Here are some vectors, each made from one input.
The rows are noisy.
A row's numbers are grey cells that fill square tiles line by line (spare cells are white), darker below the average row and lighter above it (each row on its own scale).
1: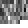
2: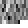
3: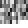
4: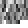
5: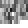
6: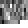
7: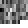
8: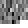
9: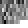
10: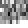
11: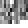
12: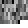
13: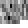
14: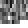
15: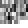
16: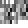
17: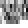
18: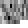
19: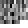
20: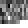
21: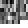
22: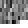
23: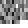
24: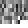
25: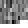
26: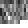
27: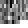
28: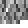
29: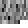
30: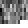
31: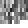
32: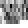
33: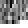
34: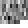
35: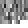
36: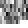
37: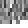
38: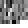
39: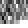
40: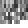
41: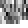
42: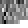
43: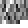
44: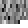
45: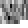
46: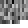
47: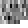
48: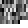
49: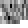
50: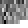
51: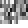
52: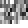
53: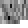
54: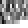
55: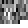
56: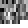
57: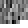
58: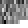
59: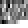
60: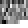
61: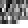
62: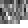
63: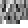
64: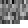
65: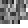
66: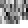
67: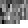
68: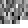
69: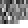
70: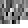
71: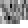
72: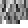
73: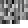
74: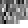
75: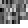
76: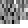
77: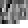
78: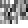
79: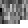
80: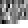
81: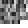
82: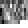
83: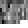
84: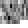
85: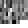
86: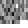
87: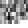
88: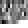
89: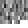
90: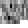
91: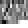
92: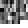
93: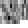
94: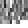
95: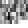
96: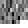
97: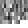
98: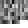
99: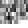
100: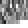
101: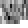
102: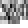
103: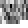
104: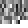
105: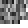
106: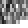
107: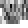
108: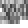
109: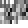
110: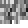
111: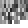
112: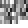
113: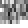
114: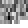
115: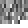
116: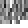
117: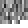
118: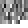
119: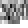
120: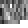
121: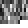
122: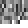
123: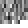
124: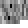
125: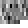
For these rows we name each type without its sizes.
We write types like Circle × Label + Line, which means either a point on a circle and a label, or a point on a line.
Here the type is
Bool × (Circle + Line) × Line.
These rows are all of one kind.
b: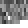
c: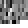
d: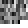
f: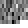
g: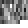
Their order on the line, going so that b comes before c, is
g, d, b, c, f.
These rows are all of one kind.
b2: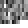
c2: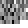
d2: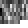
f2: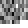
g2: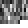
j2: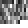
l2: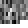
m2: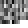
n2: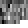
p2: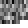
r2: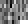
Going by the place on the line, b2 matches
m2 and r2.
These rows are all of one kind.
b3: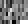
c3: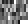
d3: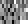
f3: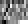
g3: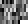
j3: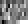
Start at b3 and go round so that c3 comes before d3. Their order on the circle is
b3, g3, c3, d3, f3, j3.
